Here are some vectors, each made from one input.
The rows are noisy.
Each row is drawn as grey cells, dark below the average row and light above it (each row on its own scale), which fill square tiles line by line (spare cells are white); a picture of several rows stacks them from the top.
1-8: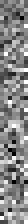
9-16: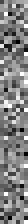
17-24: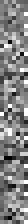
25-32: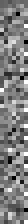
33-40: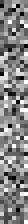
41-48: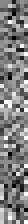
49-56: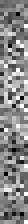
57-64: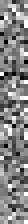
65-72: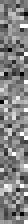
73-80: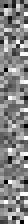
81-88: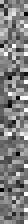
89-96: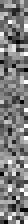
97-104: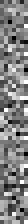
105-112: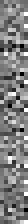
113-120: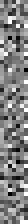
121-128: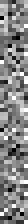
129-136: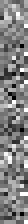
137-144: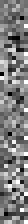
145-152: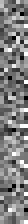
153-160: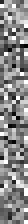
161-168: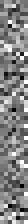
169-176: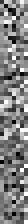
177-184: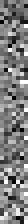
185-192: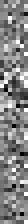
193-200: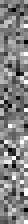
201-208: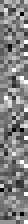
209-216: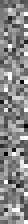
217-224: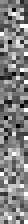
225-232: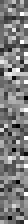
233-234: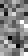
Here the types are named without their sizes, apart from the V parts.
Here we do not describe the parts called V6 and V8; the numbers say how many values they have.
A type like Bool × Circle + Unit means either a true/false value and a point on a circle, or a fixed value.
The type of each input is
(Bool × V8 + Unit) × V8 + (Circle + V6) × Line.
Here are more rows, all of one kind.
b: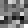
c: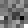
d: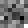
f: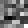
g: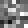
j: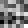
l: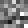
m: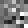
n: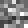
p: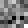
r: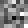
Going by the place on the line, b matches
c, d and p.
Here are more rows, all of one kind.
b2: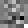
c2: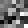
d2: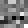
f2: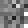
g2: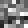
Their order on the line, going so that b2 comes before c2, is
b2, d2, f2, c2, g2.
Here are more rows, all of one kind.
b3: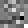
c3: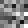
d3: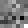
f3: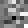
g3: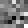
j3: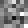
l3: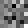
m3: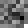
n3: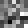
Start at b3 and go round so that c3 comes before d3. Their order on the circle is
b3, f3, j3, c3, l3, m3, d3, g3, n3.
